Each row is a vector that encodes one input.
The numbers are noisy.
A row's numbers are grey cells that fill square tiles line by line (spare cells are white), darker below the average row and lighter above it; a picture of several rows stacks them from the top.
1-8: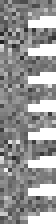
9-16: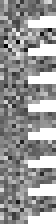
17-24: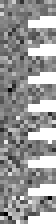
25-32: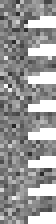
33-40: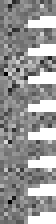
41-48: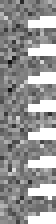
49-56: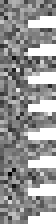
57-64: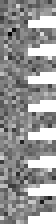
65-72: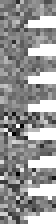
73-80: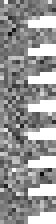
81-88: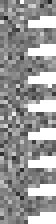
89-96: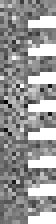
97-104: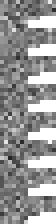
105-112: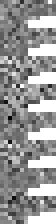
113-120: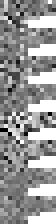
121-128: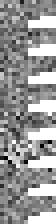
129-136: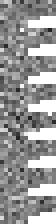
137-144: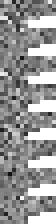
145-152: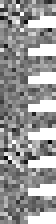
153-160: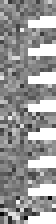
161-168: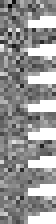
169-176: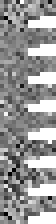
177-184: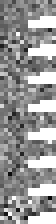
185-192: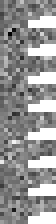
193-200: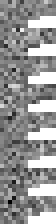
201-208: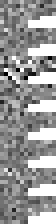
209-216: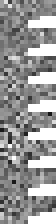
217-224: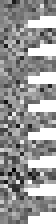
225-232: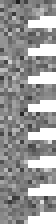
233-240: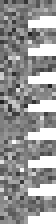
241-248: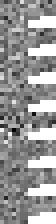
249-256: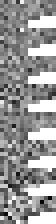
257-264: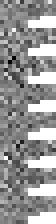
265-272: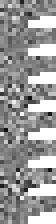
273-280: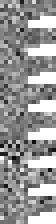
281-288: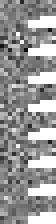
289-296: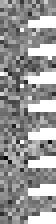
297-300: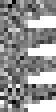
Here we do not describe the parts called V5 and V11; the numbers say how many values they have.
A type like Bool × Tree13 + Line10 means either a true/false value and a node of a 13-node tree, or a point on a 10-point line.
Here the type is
(Circle8 + V11) × V5 + Circle10.
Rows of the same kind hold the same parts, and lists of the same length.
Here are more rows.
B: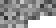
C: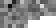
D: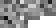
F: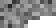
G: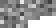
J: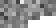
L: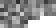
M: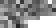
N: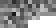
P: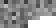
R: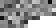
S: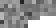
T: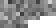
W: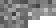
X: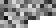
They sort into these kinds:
B, D, G, J, X
C, F, L, N, P, R, W
M, S, T

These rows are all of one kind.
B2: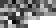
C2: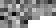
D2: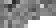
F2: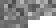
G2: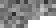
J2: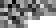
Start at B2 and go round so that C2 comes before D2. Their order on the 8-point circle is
B2, C2, G2, D2, J2, F2.
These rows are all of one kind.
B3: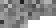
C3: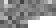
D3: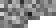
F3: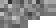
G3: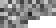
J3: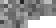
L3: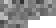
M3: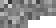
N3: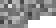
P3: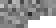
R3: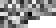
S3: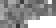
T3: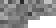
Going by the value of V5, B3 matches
J3, M3 and S3.
